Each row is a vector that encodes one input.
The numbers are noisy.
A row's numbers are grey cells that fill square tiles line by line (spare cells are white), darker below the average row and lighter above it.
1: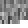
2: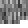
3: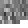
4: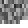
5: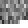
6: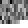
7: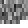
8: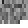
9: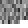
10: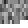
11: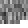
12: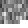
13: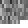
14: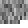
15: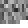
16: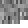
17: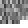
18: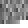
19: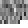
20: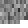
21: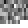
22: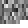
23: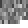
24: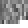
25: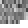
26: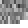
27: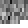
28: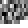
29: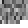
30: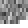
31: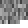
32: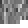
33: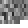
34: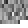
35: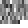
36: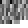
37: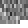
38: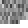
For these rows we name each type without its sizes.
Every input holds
either a point on a circle, or a label.
